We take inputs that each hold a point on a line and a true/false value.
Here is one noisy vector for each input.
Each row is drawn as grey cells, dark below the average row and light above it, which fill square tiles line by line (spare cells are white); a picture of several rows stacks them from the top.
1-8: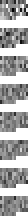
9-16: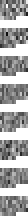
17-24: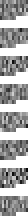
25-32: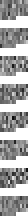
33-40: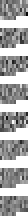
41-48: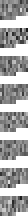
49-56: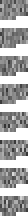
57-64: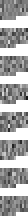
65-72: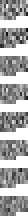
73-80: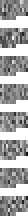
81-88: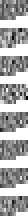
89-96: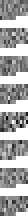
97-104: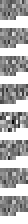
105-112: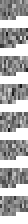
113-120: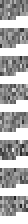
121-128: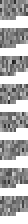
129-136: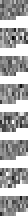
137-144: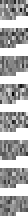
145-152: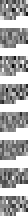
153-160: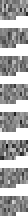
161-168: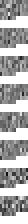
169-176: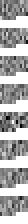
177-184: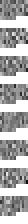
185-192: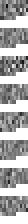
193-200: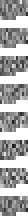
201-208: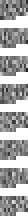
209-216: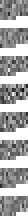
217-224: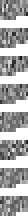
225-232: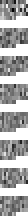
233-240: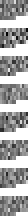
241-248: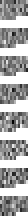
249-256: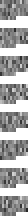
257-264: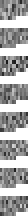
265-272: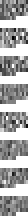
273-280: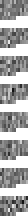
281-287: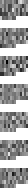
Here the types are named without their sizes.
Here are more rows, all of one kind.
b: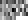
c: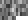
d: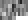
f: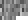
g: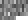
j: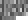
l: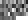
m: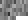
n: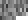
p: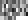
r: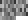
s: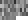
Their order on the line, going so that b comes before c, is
s, d, r, b, m, c, n, f, j, g, l, p.
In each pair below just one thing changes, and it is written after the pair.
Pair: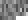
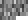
the place on the line
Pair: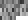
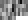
the place on the line
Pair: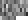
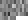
the place on the line
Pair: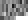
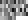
the true/false value
